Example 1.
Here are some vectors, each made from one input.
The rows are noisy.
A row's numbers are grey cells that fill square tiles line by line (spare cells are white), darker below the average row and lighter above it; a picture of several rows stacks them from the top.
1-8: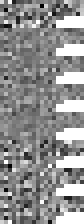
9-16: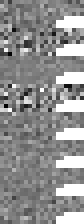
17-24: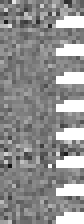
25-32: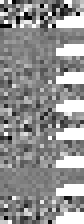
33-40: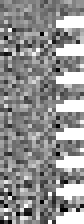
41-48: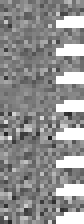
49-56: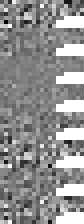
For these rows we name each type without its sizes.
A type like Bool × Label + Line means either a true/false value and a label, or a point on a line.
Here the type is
Tree + Unit.
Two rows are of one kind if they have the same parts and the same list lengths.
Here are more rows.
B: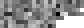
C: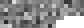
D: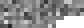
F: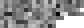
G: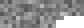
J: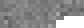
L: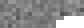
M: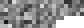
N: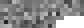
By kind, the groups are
B, F
C, D, G, J, L, M, N

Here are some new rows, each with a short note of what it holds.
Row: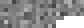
a node of a tree
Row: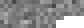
a node of a tree
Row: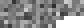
a node of a tree
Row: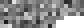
a node of a tree
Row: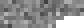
a node of a tree
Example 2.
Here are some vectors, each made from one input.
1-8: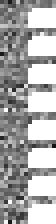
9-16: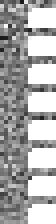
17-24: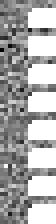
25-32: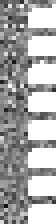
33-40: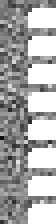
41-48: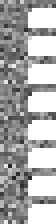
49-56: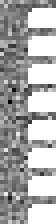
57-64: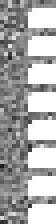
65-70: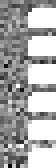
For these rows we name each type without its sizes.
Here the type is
Line.
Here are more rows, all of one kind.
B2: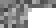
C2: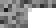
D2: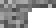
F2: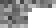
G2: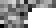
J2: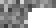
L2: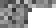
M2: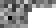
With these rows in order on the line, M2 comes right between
G2 and L2.
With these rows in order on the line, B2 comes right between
C2 and D2.
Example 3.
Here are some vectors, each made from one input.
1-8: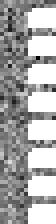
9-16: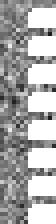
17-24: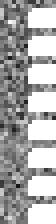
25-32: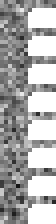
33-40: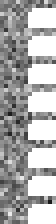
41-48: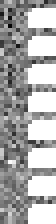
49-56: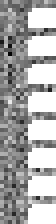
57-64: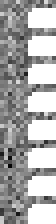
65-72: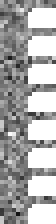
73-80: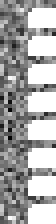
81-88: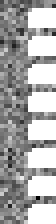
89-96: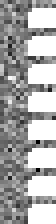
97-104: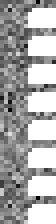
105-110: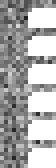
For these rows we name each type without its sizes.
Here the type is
Tree.
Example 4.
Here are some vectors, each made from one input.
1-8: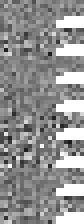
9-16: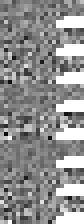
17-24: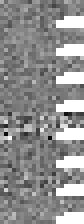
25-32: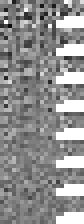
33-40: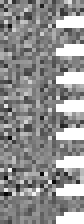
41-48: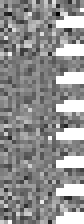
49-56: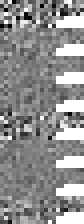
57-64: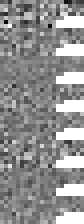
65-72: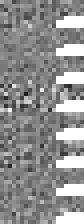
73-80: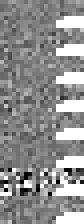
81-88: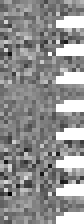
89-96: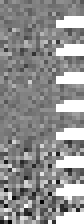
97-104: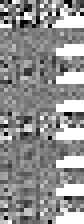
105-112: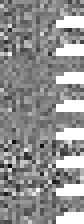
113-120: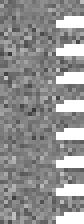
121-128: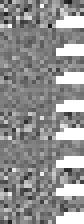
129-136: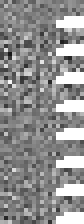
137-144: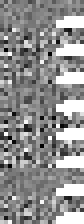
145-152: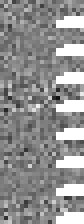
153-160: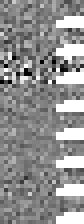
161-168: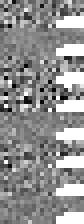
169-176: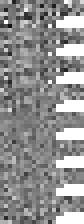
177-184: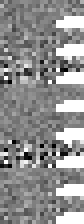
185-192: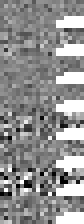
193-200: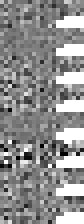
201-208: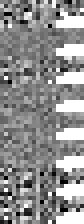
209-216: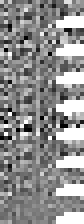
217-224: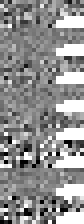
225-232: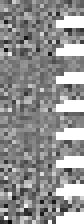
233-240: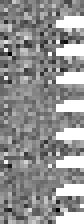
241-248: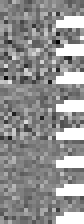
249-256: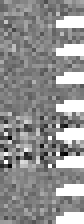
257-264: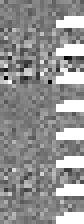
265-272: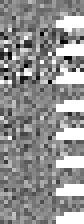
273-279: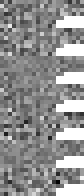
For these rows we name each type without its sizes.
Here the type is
Tree + Unit.
